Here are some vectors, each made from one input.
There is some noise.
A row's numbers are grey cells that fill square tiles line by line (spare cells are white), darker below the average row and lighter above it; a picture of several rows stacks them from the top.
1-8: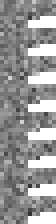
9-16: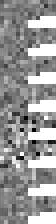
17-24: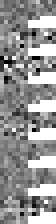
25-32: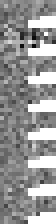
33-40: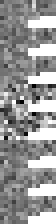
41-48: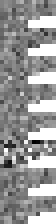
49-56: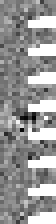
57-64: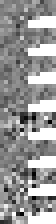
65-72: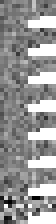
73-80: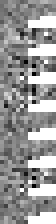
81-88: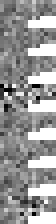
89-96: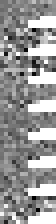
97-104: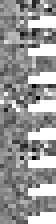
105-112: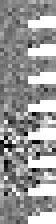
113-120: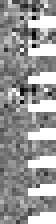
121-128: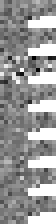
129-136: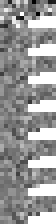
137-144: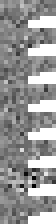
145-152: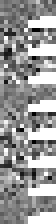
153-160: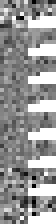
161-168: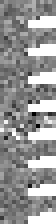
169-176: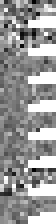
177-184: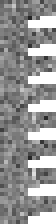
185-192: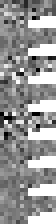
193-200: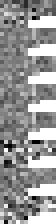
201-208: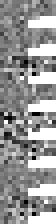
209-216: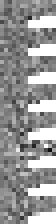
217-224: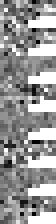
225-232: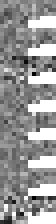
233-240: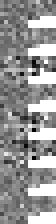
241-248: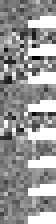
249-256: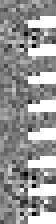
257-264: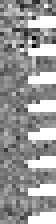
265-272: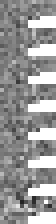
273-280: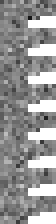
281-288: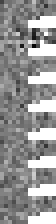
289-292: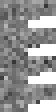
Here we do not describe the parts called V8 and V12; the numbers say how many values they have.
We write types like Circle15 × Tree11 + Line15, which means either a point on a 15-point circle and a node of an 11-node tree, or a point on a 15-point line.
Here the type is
(Bool × List2(Circle5) + V8) × V12 + Line9.
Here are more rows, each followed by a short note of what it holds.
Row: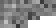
a true/false value and a value of V12, together with a list of two items
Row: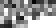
a point on a 9-point line
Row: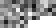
a value of V8 and a value of V12
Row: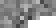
a true/false value and a value of V12, together with a list of two items
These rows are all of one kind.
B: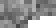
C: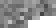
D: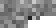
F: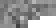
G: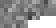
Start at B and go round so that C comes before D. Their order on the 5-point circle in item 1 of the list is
B, F, G, C, D.
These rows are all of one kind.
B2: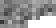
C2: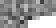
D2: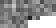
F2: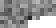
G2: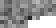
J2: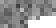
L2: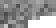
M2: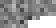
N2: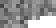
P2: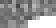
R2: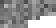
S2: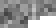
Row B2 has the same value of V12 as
F2 and G2.
